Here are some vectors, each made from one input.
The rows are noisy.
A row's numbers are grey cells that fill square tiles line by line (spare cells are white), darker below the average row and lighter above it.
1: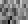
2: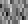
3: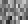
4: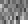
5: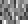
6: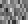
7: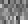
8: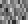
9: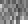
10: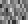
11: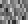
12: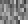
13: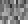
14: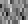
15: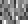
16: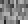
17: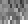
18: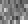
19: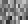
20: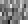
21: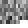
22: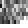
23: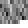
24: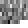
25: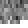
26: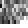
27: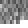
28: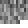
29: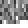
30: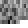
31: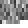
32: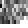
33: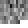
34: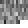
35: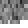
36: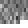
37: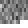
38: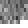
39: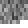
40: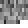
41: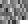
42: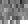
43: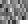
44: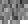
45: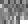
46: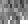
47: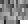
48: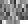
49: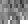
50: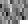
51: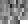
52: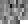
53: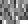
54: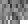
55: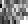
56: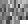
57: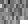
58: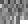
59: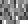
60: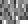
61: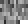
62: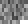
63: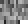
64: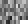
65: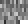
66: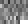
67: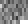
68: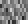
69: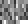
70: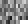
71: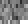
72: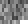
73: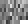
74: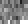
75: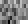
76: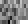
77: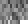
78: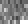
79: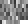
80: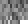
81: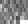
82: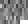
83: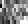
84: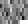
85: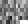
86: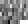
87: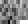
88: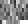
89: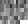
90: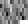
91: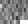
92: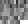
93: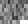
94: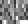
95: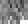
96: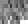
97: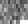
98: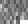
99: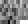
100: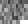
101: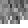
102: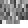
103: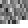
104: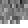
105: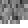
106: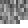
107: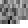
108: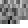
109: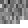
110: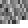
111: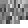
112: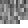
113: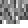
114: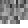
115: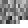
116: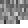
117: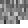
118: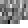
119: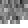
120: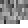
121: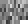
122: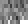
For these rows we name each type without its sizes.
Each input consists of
either three true/false values, or a list of points on a line.
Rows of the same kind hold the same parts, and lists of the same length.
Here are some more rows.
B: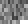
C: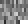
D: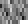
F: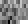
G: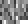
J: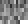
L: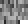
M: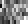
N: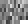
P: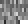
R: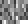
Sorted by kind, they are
B
C, J, L, P
D, F, G, N, R
M

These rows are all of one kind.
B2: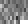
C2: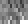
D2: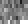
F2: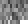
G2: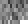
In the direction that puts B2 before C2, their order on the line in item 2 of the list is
G2, F2, B2, D2, C2.
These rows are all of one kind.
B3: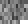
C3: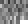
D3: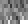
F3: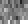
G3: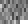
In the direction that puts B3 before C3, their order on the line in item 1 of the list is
D3, F3, B3, G3, C3.
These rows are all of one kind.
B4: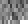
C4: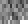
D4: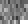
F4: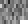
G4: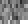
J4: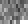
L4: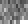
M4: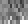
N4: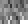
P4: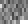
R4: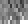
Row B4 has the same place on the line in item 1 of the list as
C4, M4, N4 and R4.
